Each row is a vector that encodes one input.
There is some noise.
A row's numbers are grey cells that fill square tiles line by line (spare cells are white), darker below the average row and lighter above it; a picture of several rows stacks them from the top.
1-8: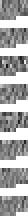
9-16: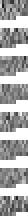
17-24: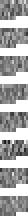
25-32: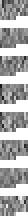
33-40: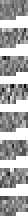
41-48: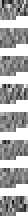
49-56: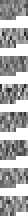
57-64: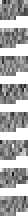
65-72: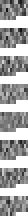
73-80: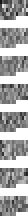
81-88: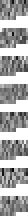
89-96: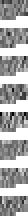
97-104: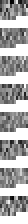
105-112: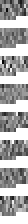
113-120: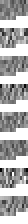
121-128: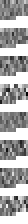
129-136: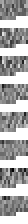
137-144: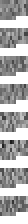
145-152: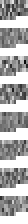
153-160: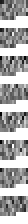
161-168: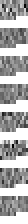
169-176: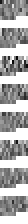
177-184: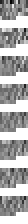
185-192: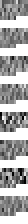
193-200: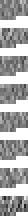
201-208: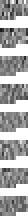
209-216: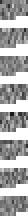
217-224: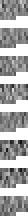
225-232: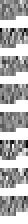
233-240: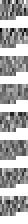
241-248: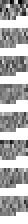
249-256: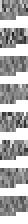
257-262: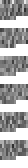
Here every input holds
either a point on an 11-point line, or a list of up to two items, each a point on a 4-point line and a point on a 6-point line.
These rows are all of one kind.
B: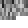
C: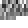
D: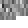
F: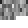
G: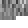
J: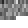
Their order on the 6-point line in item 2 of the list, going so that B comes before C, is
F, J, D, B, G, C.
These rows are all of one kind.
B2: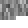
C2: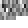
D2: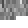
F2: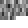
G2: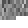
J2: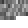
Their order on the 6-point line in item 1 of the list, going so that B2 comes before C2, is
B2, J2, F2, D2, G2, C2.
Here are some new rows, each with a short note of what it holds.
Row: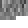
a point on an 11-point line
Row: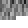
a point on an 11-point line
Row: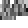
a list of one item
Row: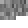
a point on an 11-point line
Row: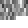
a list of two items
